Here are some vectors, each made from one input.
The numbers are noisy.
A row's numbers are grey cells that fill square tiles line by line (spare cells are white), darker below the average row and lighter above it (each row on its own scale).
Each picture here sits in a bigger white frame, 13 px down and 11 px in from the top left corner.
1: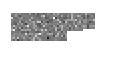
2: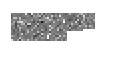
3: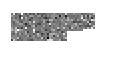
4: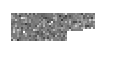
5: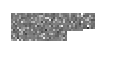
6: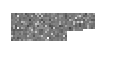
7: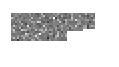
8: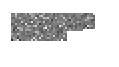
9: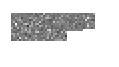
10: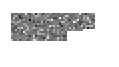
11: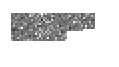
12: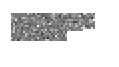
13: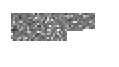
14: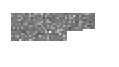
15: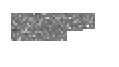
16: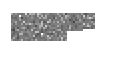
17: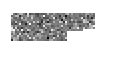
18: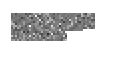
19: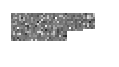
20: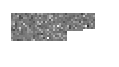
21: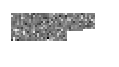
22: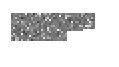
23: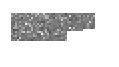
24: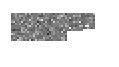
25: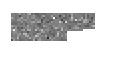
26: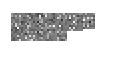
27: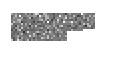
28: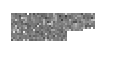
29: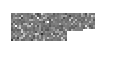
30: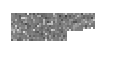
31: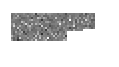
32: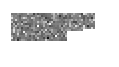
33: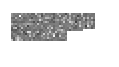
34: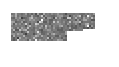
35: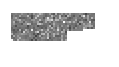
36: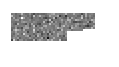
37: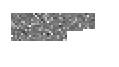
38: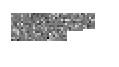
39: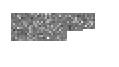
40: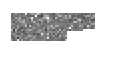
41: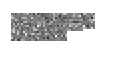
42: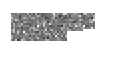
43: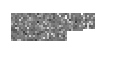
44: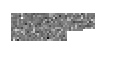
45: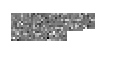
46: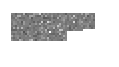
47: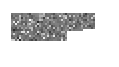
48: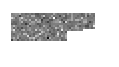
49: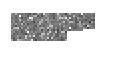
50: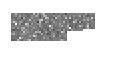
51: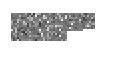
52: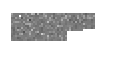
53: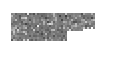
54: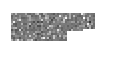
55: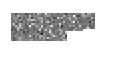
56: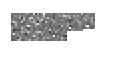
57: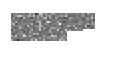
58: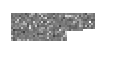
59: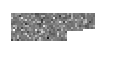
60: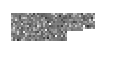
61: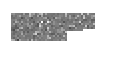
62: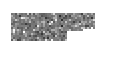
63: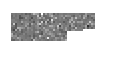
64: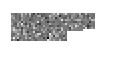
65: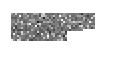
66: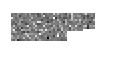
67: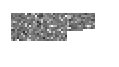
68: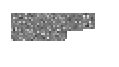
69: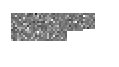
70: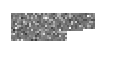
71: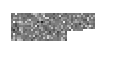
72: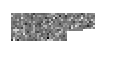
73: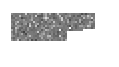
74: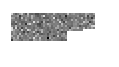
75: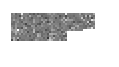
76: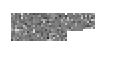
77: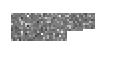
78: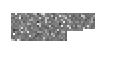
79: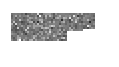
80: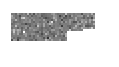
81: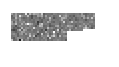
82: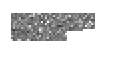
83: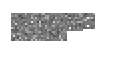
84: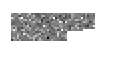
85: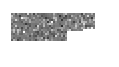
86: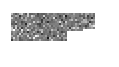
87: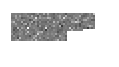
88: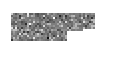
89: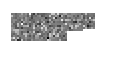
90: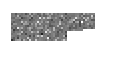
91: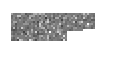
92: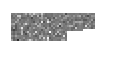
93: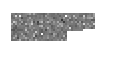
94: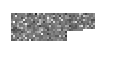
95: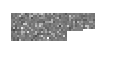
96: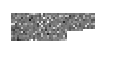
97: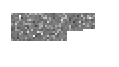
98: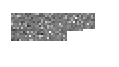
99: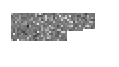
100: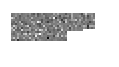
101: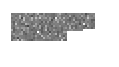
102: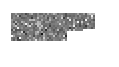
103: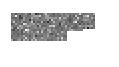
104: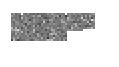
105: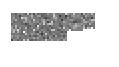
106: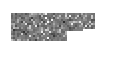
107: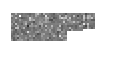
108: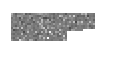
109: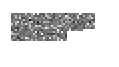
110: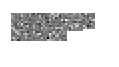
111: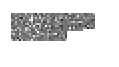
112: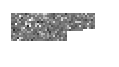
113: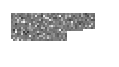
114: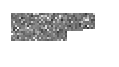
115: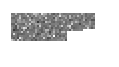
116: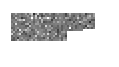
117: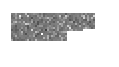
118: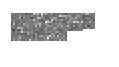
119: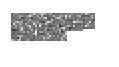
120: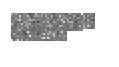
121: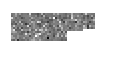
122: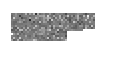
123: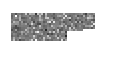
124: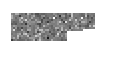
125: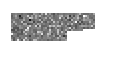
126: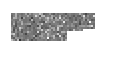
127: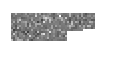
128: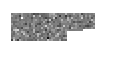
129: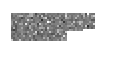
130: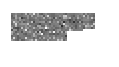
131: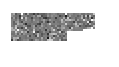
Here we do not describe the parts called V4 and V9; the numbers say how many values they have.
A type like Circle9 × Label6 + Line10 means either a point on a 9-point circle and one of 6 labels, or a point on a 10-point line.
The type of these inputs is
Label6 × (Line7 + V4) + V9.
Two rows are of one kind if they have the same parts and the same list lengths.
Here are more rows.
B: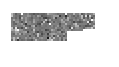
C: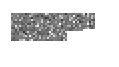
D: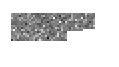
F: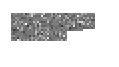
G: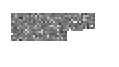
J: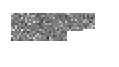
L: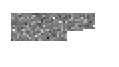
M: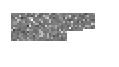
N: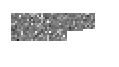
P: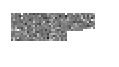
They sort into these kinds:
B, D, J, L, P
C, F, N
G, M

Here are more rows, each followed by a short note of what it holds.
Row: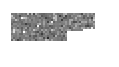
a value of V9
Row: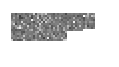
one of 6 labels and a value of V4
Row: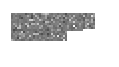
one of 6 labels and a value of V4
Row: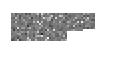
one of 6 labels and a value of V4
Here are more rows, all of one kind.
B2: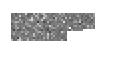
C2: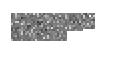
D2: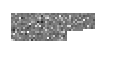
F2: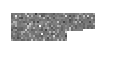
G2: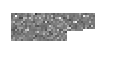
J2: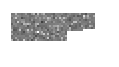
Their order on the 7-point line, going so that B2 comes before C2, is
F2, G2, B2, J2, D2, C2.
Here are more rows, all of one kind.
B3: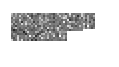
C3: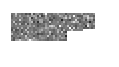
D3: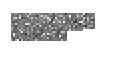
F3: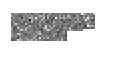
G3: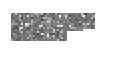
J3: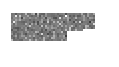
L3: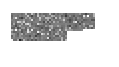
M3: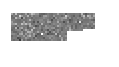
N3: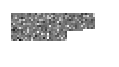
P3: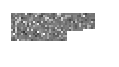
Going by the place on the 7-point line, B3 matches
D3 and G3.
